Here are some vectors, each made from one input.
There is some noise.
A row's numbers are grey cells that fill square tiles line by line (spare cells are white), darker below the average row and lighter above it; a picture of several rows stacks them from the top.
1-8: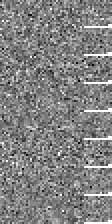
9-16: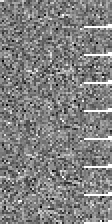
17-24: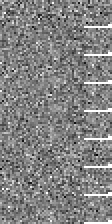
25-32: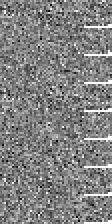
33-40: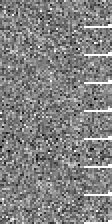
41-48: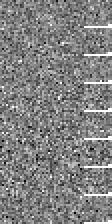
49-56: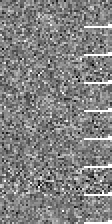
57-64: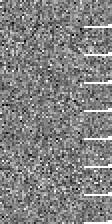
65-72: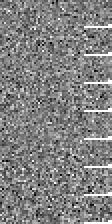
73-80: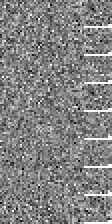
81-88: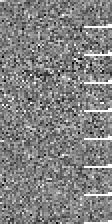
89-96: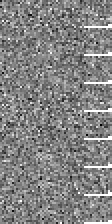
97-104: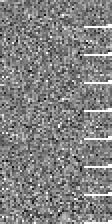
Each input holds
a true/false value, together with either one of 5 labels, or a node of a 7-node tree.
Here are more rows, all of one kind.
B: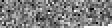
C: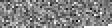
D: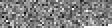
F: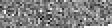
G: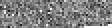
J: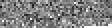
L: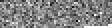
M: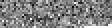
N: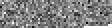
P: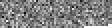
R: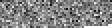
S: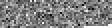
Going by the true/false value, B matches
F, G, N and S.
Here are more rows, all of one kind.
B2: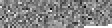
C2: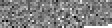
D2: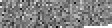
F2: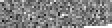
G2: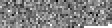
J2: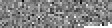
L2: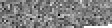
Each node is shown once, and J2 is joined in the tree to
D2 and L2.
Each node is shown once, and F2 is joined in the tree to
B2 and L2.
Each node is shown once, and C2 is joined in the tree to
G2.
